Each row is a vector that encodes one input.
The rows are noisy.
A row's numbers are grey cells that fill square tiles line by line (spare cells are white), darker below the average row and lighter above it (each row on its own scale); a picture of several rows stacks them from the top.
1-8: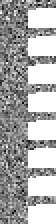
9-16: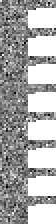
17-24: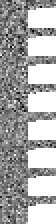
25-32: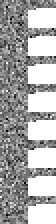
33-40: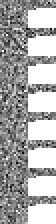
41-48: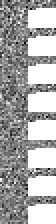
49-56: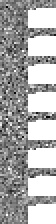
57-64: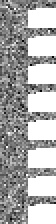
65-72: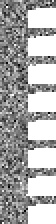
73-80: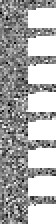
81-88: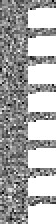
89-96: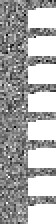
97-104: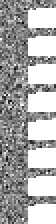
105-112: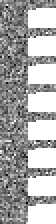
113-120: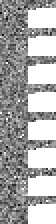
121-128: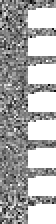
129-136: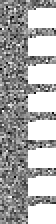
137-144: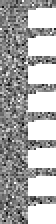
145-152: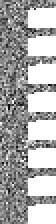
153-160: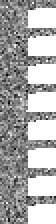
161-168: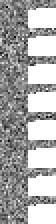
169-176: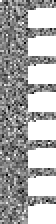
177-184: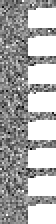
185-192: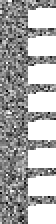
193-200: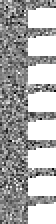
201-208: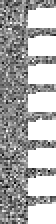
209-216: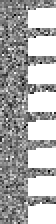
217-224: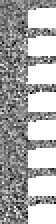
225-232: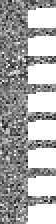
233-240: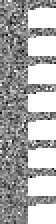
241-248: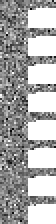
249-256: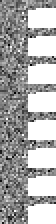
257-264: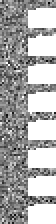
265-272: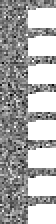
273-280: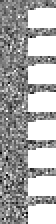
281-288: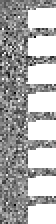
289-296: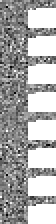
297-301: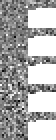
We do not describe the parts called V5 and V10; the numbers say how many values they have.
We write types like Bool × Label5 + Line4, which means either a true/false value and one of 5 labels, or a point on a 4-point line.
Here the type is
Circle9 + (Label8 × Line4 + V10) × V5.
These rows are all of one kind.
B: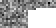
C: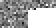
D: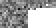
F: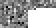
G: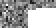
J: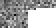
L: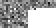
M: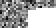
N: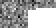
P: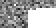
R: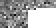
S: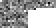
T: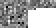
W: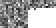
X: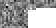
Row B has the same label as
D, L, R and S.
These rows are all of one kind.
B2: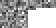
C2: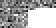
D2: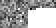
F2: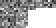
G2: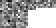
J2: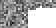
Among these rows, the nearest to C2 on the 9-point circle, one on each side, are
D2 and F2.
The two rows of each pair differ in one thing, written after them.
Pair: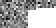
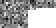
the place on the 4-point line
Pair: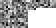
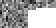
the place on the 4-point line
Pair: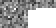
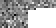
the value of V5
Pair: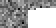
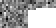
the value of V5
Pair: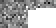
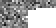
the value of V5
